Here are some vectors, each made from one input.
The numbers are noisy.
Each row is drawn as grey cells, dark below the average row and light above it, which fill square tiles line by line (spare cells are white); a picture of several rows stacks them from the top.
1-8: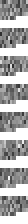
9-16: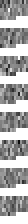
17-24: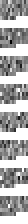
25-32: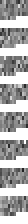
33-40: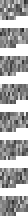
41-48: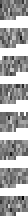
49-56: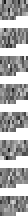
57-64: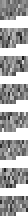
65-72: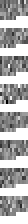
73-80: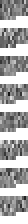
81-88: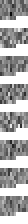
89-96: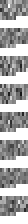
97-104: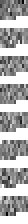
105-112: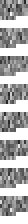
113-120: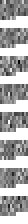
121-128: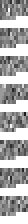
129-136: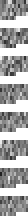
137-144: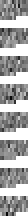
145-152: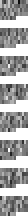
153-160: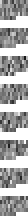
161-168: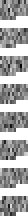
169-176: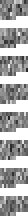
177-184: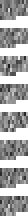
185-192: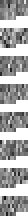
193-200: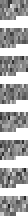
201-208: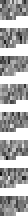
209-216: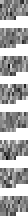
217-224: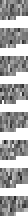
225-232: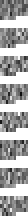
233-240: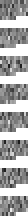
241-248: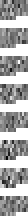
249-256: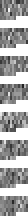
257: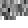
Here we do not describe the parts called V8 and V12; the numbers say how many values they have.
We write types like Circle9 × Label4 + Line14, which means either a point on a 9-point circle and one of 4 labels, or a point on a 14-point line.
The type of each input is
(Line7 + Line10) × V8 × V12.
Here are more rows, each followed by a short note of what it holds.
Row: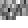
a point on a 10-point line, a value of V8 and a value of V12
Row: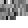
a point on a 10-point line, a value of V8 and a value of V12
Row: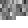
a point on a 10-point line, a value of V8 and a value of V12
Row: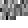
a point on a 10-point line, a value of V8 and a value of V12
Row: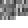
a point on a 7-point line, a value of V8 and a value of V12
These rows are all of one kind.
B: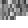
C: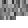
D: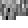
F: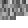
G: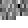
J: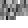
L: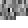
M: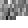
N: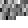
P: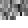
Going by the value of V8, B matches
C and F.
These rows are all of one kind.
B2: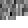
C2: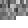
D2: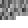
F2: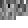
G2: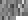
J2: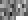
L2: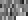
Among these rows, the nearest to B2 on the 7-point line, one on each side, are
J2 and L2.
